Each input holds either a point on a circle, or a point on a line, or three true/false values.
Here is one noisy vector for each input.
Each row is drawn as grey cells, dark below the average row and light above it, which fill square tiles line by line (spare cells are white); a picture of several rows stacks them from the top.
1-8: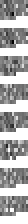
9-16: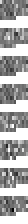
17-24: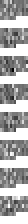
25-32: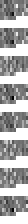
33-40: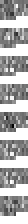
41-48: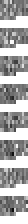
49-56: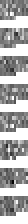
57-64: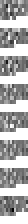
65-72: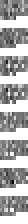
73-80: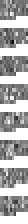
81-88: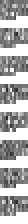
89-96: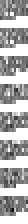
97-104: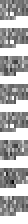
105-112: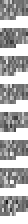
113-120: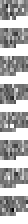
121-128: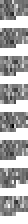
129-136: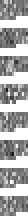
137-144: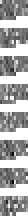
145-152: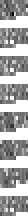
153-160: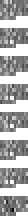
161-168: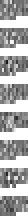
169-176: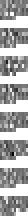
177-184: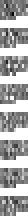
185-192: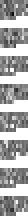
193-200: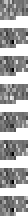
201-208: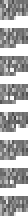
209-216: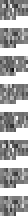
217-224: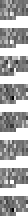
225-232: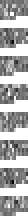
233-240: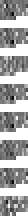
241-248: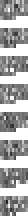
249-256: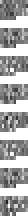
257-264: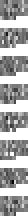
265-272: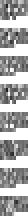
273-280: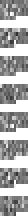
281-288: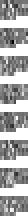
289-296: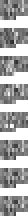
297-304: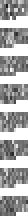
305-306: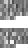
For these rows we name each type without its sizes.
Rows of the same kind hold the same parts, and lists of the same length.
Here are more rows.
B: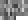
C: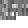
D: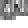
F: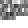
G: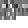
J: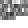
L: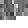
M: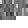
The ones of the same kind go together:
B, D, F, G, J
C
L, M

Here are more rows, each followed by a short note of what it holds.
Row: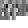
three true/false values
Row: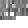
a point on a line
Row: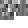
three true/false values
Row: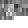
three true/false values
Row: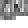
three true/false values
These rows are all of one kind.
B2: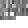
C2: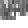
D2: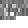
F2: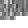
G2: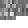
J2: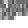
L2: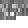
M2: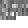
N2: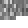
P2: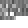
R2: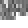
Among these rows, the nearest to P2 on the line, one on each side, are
B2 and D2.
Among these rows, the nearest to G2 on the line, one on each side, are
B2 and N2.
